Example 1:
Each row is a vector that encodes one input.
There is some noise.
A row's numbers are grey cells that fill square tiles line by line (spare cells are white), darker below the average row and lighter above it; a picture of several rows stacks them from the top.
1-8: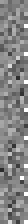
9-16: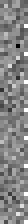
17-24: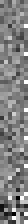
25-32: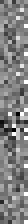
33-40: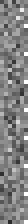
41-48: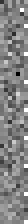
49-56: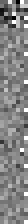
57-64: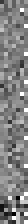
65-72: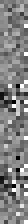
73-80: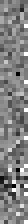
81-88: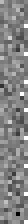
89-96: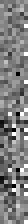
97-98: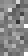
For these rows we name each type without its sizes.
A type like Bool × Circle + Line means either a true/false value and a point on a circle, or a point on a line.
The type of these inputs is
Tree + Unit.
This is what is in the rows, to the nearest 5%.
About 10% of them hold a fixed value. The rest hold a node of a tree.
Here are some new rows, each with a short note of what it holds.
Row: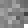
a node of a tree
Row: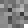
a node of a tree
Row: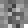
a node of a tree
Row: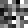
a fixed value
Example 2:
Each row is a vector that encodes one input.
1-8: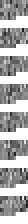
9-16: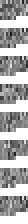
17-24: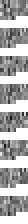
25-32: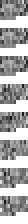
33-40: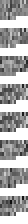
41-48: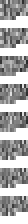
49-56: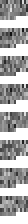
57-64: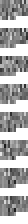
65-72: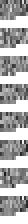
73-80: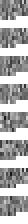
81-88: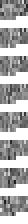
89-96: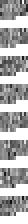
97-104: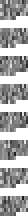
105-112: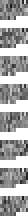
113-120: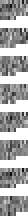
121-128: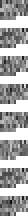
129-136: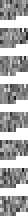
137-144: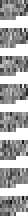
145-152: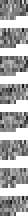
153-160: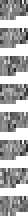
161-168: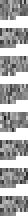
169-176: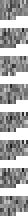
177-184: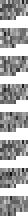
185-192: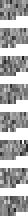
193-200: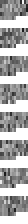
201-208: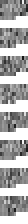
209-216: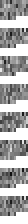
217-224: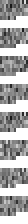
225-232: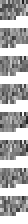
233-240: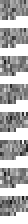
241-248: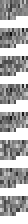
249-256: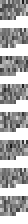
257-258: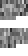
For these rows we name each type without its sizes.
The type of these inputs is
Circle.
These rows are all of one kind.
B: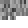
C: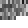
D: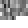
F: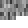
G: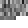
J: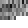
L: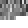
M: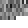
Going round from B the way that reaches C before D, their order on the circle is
B, L, F, M, J, C, G, D.
